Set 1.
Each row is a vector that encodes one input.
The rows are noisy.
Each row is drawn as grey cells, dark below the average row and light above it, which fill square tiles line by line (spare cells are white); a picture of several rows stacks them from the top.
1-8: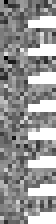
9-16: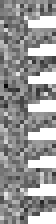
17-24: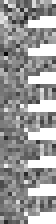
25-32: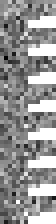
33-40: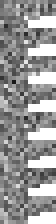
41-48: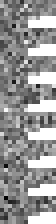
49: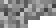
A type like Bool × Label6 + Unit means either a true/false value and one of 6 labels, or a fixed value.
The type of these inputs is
Circle8.
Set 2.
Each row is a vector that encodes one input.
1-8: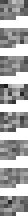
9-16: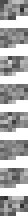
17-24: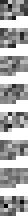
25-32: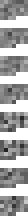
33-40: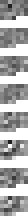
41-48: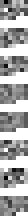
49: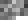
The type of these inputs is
Line9.
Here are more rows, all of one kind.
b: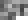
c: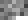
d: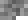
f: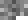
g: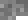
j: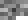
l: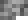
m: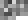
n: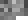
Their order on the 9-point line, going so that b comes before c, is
b, l, c, n, g, m, d, f, j.
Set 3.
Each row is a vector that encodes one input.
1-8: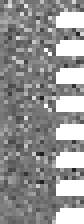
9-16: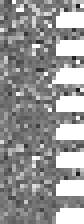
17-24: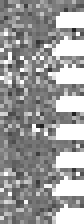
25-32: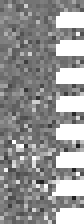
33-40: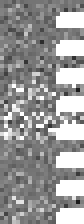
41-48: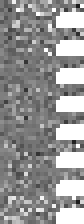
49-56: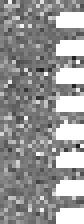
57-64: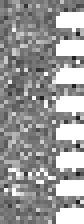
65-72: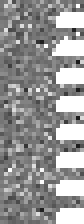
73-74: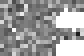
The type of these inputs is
Line9.
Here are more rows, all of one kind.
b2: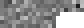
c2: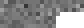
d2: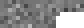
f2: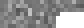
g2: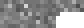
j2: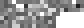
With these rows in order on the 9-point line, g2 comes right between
b2 and f2.
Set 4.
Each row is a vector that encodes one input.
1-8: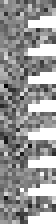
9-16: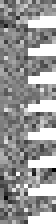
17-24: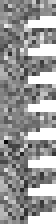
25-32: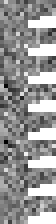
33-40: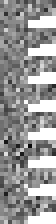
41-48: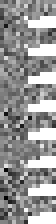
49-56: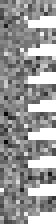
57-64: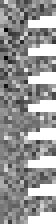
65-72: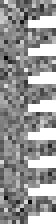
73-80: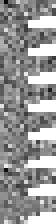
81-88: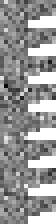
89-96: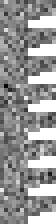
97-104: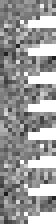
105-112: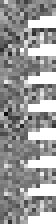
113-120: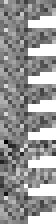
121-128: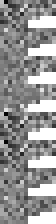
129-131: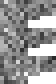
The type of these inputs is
Circle8.
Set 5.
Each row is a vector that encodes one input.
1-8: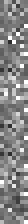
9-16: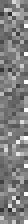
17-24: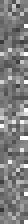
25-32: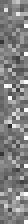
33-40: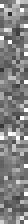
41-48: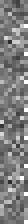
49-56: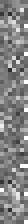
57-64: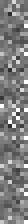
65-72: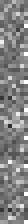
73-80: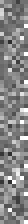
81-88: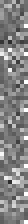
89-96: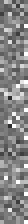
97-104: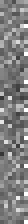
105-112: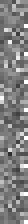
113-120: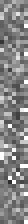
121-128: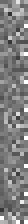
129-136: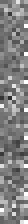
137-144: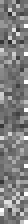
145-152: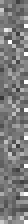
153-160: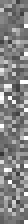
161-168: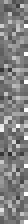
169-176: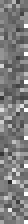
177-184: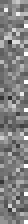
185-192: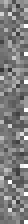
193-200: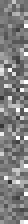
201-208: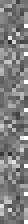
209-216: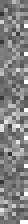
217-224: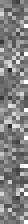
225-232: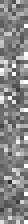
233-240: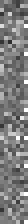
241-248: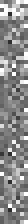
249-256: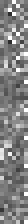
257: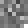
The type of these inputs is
Circle10.
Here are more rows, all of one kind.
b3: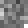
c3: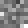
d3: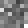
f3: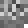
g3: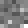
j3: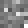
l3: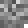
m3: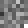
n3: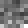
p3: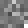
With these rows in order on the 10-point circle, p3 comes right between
d3 and j3.
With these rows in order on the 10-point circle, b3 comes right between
c3 and d3.
